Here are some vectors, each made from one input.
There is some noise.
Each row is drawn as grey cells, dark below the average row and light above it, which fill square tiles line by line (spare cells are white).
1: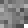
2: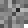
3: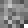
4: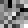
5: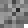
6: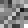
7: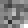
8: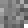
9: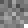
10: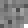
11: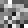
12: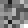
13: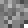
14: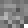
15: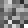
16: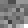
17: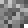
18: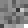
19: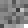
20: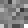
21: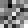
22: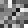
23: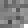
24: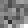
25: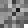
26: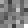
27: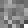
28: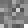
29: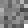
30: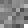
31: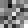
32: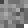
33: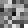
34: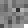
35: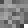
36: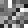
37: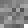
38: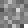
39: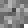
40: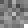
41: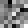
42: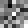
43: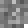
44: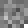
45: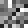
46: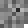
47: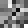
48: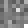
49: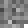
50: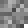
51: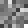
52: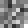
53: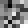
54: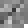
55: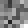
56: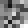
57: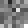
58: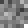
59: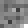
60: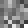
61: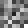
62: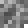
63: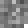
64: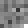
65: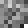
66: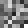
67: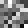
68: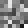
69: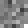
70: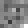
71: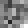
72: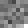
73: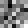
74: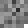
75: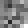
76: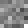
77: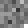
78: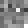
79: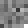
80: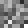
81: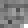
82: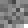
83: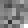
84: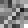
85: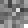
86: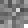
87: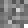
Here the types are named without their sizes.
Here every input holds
a point on a line, together with either a fixed value, or a node of a tree.
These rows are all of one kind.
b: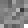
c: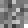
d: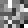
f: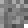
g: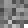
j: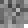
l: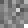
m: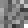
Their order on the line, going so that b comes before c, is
m, f, b, c, d, l, j, g.
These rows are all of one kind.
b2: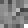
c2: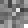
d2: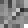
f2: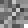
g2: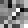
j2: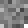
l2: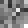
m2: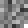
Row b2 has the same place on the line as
j2 and m2.
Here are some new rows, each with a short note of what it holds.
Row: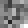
a point on a line
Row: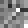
a point on a line and a node of a tree
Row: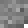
a point on a line and a node of a tree
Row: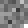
a point on a line
